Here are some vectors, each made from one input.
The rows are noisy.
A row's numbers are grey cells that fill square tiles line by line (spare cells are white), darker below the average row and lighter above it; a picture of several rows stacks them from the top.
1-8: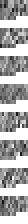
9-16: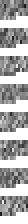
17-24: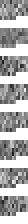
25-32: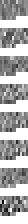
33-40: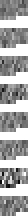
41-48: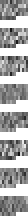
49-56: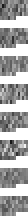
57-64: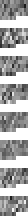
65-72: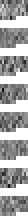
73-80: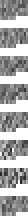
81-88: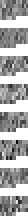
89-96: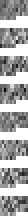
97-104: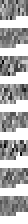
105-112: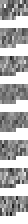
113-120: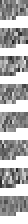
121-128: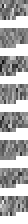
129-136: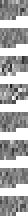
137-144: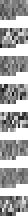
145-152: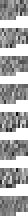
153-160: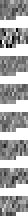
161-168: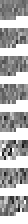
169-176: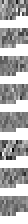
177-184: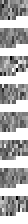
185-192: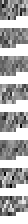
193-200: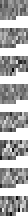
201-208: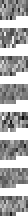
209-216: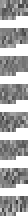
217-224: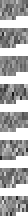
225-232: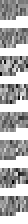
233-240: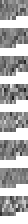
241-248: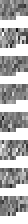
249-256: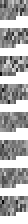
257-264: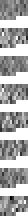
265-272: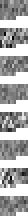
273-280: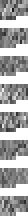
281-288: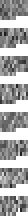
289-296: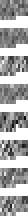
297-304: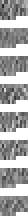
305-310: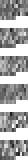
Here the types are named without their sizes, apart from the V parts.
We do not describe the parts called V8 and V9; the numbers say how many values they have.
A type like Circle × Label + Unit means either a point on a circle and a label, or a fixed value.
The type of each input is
Label + Line × Tree × V8 × V9.
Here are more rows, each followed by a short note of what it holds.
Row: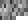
a label
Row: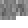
a point on a line, a node of a tree, a value of V8 and a value of V9
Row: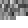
a point on a line, a node of a tree, a value of V8 and a value of V9
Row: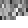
a label
